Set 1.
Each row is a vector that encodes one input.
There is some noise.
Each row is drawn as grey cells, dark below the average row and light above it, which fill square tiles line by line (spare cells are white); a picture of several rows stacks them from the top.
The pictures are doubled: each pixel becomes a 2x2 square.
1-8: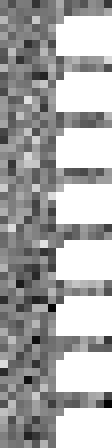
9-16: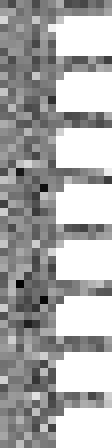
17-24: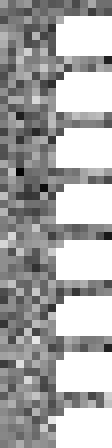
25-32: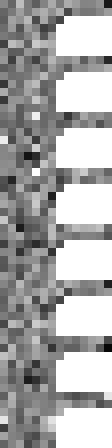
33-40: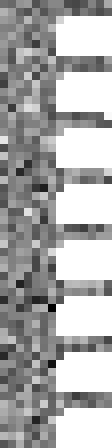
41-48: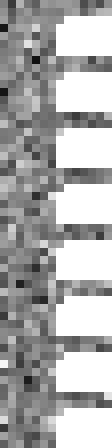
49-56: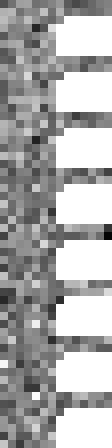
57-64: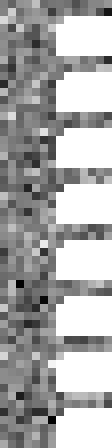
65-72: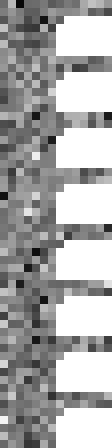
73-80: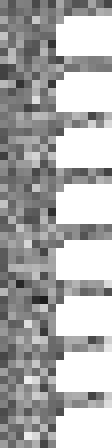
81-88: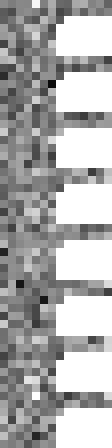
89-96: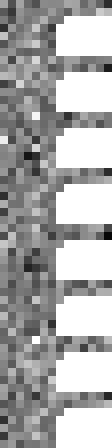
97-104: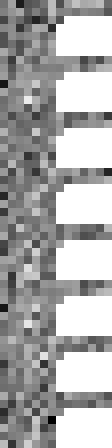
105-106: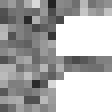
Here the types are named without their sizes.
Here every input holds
a label and three true/false values.
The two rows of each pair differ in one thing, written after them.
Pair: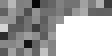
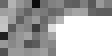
one of the three true/false values
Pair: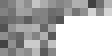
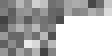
one of the three true/false values
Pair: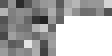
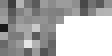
the label
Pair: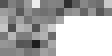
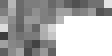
the label
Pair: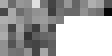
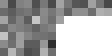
the label
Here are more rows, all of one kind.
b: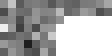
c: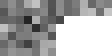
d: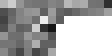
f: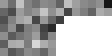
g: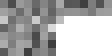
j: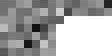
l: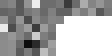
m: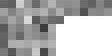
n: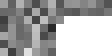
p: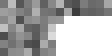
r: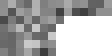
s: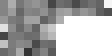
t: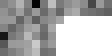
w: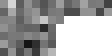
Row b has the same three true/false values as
c, j, l and w.
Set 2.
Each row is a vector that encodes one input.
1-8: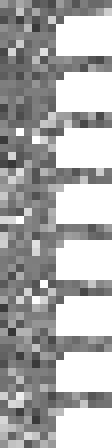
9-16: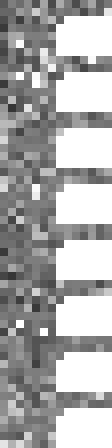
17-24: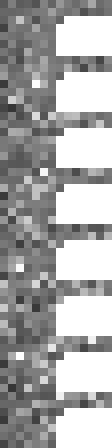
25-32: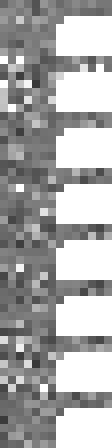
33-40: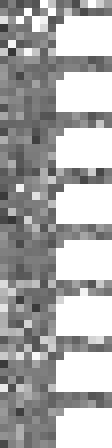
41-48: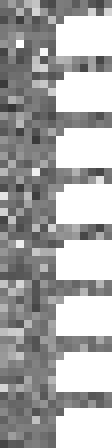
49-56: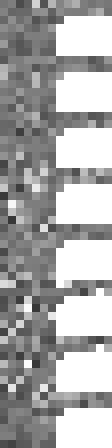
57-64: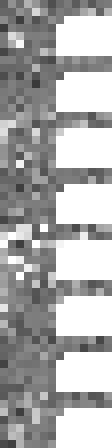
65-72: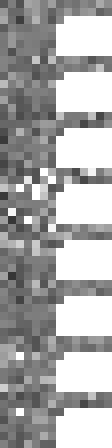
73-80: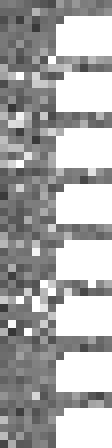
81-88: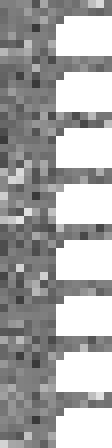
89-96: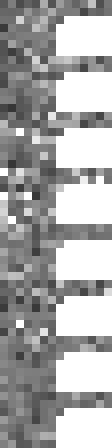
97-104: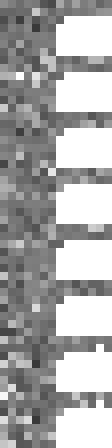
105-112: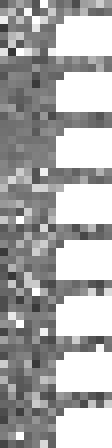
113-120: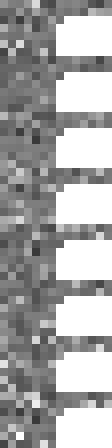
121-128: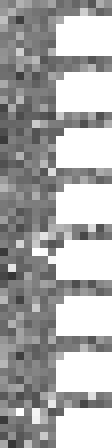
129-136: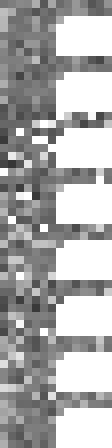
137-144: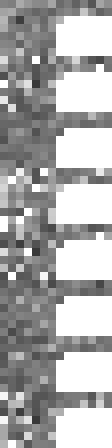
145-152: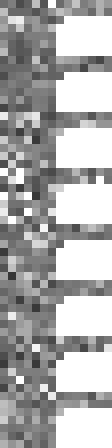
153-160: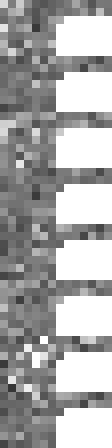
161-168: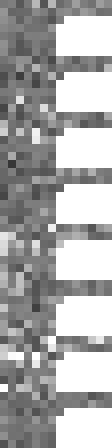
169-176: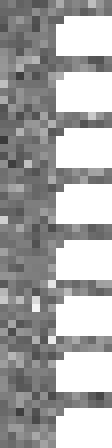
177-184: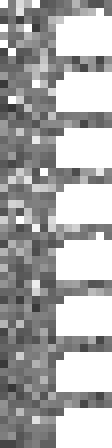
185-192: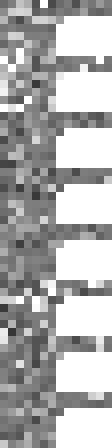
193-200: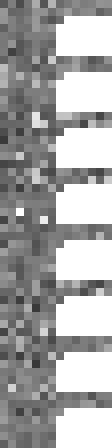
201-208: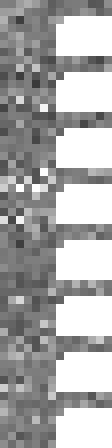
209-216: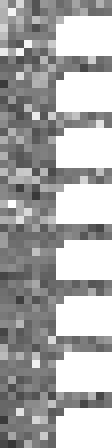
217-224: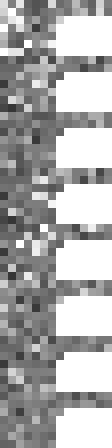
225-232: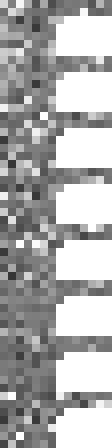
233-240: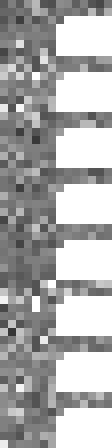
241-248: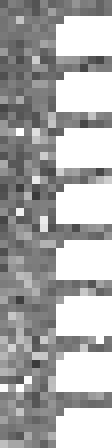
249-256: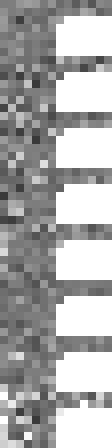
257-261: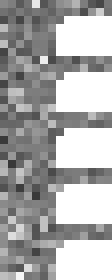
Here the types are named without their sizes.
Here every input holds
a list of points on a line.
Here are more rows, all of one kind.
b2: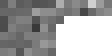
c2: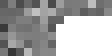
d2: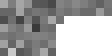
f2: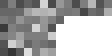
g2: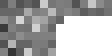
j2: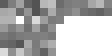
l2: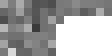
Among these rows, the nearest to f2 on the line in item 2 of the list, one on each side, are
c2 and g2.
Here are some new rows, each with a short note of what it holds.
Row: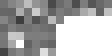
a list of one item
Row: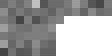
a list of one item
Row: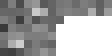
a list of one item
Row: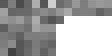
a list of one item
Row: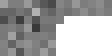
a list of two items
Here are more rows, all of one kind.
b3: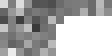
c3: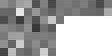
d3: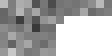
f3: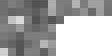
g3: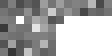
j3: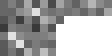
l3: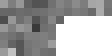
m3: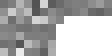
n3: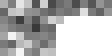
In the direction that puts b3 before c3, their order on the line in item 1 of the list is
j3, d3, f3, l3, b3, n3, g3, c3, m3.
